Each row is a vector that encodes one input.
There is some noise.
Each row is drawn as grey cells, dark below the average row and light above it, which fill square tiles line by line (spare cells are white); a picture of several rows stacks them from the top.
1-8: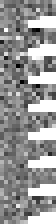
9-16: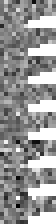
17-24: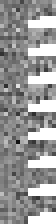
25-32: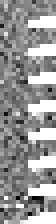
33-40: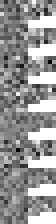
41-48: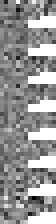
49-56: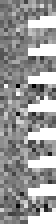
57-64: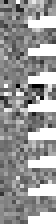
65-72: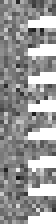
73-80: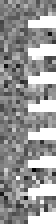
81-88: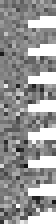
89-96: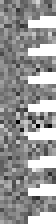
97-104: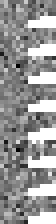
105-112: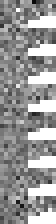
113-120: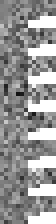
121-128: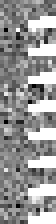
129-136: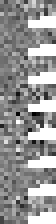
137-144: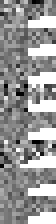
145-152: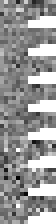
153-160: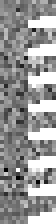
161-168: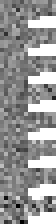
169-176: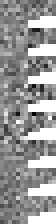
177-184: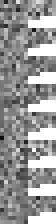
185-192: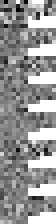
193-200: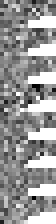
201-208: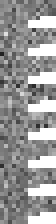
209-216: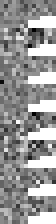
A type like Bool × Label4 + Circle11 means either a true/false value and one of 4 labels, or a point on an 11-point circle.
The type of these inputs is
Bool × Line7 + Line5 × Tree9.
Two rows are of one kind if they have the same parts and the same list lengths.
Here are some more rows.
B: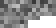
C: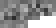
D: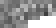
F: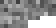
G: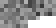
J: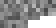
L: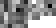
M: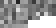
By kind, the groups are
B, F, G, L, M
C, D, J

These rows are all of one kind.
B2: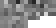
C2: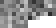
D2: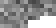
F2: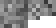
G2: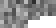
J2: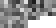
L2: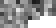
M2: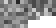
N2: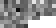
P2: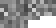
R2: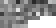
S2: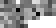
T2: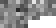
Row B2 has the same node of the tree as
D2, J2, M2 and P2.
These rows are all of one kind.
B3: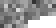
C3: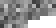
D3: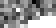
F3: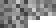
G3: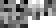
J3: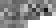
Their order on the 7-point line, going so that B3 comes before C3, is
G3, F3, B3, C3, J3, D3.
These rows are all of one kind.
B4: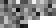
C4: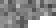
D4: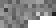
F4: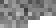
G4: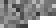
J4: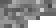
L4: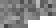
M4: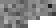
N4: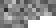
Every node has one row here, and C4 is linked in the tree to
F4 and G4.
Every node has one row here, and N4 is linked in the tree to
D4.
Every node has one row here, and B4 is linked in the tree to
M4.
